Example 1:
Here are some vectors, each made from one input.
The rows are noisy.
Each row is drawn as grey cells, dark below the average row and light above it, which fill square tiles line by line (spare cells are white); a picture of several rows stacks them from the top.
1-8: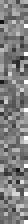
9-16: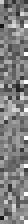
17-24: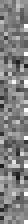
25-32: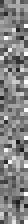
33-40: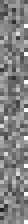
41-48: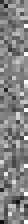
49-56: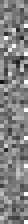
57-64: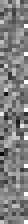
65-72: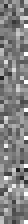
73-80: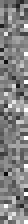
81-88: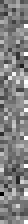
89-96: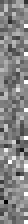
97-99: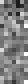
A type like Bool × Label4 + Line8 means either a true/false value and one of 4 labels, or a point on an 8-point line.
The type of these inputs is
Line4 + List2(Line6).
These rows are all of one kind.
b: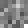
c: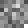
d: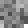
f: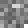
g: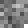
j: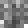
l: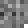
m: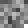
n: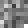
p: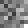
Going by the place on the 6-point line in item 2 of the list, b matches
c, d and f.
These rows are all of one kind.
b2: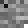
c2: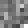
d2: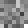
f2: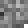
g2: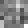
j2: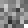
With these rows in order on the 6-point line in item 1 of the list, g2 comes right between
c2 and f2.
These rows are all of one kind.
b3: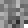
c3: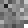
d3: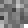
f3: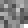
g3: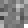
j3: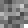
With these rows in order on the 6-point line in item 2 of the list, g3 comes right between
c3 and d3.
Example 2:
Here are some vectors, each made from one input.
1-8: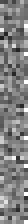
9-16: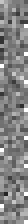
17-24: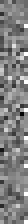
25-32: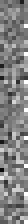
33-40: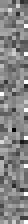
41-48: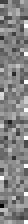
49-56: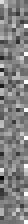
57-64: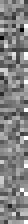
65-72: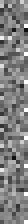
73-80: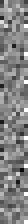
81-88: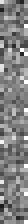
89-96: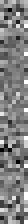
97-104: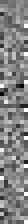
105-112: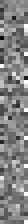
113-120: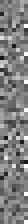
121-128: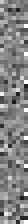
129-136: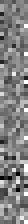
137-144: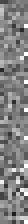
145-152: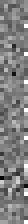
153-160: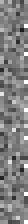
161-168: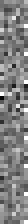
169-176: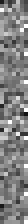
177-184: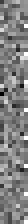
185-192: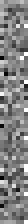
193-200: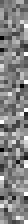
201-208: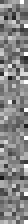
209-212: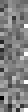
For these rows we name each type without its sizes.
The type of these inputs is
(Bool × Bool × Bool × Bool + Tree) × Tree.
